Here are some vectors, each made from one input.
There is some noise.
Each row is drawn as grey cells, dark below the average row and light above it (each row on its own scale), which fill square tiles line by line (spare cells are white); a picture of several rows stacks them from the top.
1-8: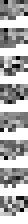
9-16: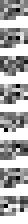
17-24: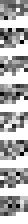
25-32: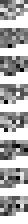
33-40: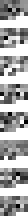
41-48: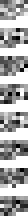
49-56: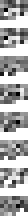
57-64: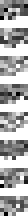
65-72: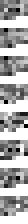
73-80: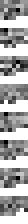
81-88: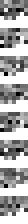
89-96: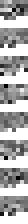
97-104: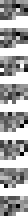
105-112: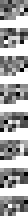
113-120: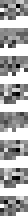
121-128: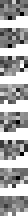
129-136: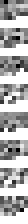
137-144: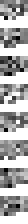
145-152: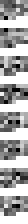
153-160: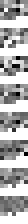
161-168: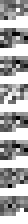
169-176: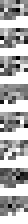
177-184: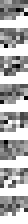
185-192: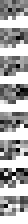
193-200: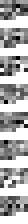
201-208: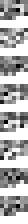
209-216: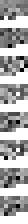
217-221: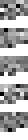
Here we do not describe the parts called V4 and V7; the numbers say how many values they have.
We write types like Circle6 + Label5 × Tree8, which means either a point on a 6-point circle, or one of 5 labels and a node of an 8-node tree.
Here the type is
Bool × Bool × Bool + (Tree11 + V7) × V4.
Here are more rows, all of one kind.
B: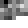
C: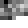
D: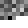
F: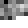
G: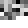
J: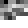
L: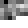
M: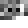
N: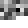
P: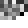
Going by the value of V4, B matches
C, F, J and L.
